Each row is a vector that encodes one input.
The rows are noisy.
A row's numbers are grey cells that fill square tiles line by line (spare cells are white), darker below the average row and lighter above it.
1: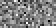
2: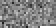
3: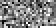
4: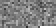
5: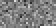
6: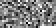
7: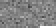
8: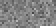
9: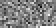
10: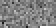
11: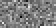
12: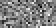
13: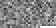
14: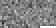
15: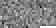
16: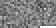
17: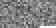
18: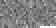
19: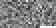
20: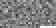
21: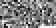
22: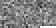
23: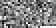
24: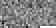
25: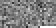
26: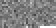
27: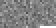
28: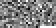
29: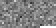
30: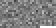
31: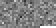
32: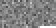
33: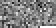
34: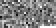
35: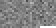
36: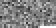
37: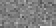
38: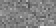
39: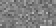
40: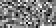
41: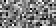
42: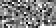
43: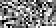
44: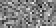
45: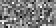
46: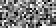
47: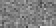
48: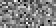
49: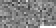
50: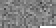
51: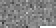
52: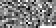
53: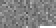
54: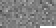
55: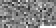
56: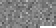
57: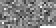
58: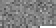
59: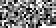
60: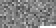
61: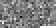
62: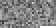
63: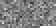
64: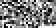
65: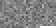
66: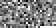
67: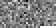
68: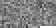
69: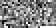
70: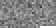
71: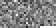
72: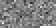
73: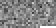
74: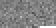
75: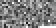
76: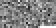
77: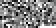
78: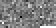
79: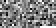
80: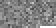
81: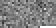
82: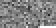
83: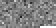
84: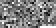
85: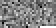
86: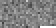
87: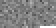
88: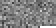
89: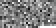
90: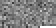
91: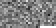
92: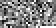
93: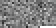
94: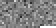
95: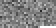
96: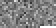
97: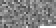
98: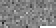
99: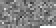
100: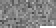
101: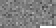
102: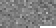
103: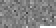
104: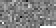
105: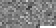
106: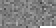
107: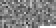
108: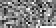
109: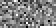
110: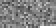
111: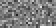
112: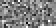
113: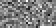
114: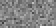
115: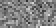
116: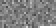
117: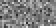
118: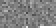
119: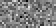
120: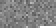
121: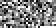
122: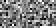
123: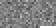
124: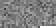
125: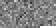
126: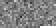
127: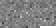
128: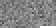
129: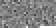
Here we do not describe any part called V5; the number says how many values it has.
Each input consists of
a list of up to three items, each a true/false value and a value of V5.
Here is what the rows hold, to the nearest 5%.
All of them are lists of up to three items, each a true/false value and a value of V5: about 5% are empty, 20% hold one, 35% two and 40% three.
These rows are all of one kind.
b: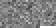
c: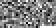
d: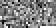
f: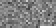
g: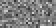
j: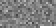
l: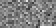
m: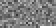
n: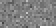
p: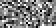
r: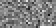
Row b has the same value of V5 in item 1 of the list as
d, g and j.
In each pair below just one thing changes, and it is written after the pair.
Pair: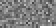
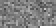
the value of V5 in item 1 of the list
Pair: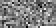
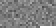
the value of V5 in item 1 of the list
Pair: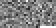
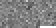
the value of V5 in item 1 of the list
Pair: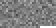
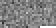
the true/false value in item 1 of the list
